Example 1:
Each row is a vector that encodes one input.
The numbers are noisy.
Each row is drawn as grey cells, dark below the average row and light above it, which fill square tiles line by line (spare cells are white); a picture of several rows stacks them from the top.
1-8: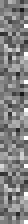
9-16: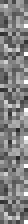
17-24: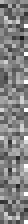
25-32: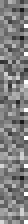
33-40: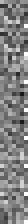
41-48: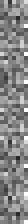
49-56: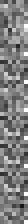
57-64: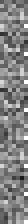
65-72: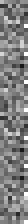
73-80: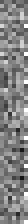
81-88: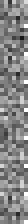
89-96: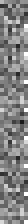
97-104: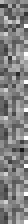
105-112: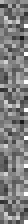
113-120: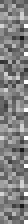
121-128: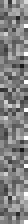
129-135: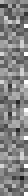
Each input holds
one of 5 labels.
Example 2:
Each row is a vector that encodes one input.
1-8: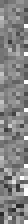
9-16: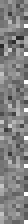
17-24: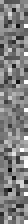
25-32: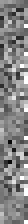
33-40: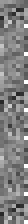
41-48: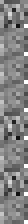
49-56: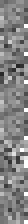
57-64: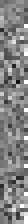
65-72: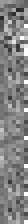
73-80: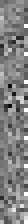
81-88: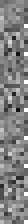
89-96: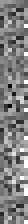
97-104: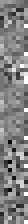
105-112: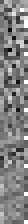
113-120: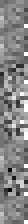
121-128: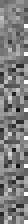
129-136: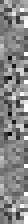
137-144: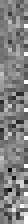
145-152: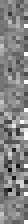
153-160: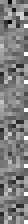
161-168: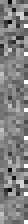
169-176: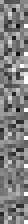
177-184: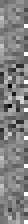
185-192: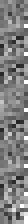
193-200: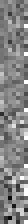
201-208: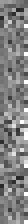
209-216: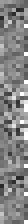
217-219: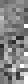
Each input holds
a node of an 8-node tree.
